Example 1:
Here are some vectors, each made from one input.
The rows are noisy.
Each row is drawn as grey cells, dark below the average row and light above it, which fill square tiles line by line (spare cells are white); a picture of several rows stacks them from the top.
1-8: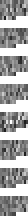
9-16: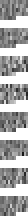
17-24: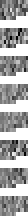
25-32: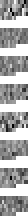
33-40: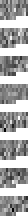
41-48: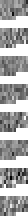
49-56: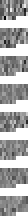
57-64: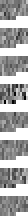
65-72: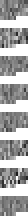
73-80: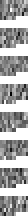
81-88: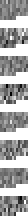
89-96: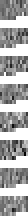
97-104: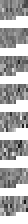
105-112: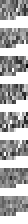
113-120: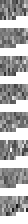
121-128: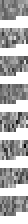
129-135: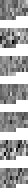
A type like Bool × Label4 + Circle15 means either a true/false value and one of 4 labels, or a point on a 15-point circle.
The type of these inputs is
Line4 × Line7 + Line8 × Tree12.
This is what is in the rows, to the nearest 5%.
About 35% of them hold a point on a 4-point line and a point on a 7-point line. The rest hold a point on an 8-point line and a node of a 12-node tree.
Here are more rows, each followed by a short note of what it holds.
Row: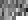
a point on a 4-point line and a point on a 7-point line
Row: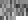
a point on an 8-point line and a node of a 12-node tree
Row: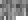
a point on a 4-point line and a point on a 7-point line
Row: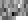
a point on a 4-point line and a point on a 7-point line
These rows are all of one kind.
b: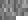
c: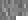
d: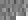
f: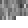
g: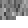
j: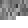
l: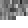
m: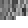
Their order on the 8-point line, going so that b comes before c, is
b, g, c, j, f, d, m, l.
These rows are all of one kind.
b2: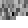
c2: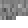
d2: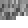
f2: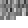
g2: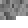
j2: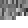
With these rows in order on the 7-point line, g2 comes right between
c2 and d2.
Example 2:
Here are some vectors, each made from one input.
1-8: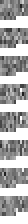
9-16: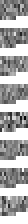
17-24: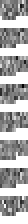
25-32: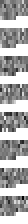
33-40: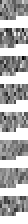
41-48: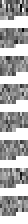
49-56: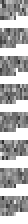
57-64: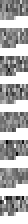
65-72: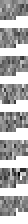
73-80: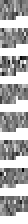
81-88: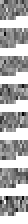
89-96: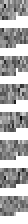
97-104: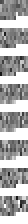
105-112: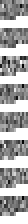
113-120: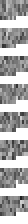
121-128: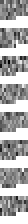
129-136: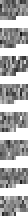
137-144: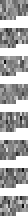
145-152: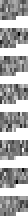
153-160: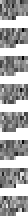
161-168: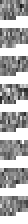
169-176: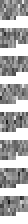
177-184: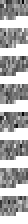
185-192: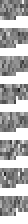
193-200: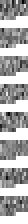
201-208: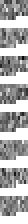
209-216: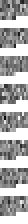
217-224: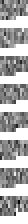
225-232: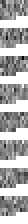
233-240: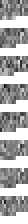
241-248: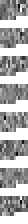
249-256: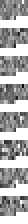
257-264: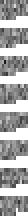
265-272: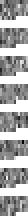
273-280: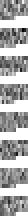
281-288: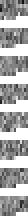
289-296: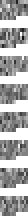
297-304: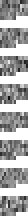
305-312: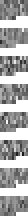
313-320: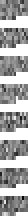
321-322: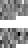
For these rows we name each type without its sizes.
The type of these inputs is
Bool × (Circle + Line).
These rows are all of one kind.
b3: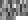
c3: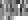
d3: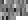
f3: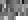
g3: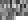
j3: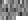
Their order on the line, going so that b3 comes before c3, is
g3, d3, b3, j3, f3, c3.
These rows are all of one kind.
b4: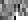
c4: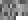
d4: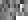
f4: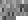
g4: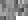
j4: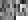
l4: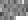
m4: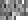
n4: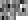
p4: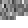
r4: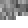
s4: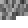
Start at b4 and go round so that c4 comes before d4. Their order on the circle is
b4, j4, g4, r4, s4, f4, c4, m4, p4, l4, n4, d4.
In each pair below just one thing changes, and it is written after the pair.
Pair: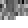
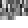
the true/false value
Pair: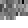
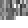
the true/false value
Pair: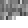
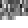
the place on the line
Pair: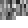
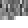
the place on the line
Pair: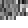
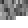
the true/false value
